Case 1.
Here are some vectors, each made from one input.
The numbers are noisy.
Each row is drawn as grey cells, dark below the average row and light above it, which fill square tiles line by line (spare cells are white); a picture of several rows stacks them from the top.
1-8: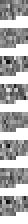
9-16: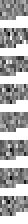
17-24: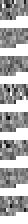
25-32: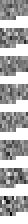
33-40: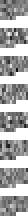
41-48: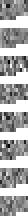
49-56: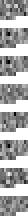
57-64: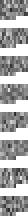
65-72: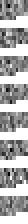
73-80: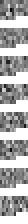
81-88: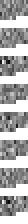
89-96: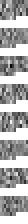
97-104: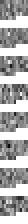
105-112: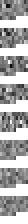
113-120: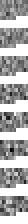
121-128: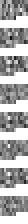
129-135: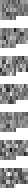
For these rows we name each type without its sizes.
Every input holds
a point on a line, together with either a point on a circle, or a fixed value.
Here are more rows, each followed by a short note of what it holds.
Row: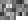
a point on a line
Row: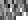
a point on a line
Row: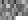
a point on a circle and a point on a line
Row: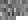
a point on a circle and a point on a line
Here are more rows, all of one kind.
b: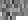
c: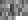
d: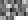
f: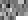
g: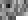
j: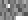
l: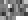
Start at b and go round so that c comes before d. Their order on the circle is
b, c, g, f, d, j, l.
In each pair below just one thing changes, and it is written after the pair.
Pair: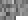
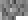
the place on the circle
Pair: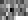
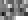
the place on the circle
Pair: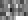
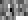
the place on the circle
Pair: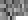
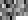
the place on the line
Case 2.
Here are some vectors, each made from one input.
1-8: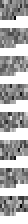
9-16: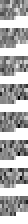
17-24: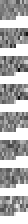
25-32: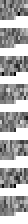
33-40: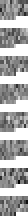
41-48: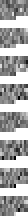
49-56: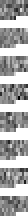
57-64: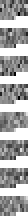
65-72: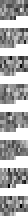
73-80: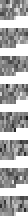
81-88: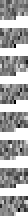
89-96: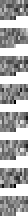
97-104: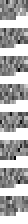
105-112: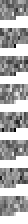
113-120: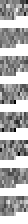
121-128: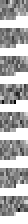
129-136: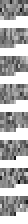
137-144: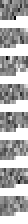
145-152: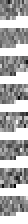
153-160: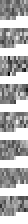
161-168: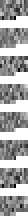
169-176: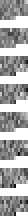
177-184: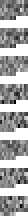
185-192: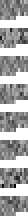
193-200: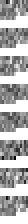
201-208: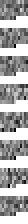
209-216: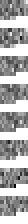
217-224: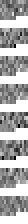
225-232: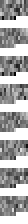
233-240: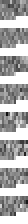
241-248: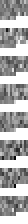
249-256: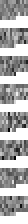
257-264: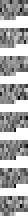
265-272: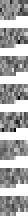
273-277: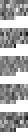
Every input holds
a list of up to two points on a 7-point line.
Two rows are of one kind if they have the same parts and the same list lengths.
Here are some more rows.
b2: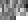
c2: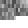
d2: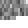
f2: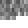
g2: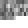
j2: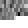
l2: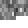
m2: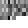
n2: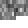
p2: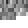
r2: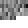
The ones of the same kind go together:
b2, d2, f2, g2, p2, r2
c2, j2, l2, n2
m2

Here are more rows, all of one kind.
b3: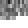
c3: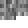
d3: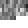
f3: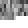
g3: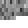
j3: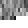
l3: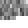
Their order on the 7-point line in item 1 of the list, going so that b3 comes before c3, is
f3, g3, l3, b3, c3, d3, j3.
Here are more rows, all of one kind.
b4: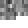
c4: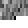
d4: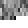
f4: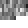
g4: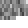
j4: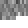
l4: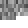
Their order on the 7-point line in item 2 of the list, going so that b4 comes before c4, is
b4, c4, g4, j4, l4, d4, f4.
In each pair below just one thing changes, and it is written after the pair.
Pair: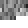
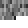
the place on the 7-point line in item 2 of the list
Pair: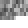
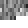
the place on the 7-point line in item 1 of the list
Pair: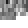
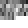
the place on the 7-point line in item 1 of the list
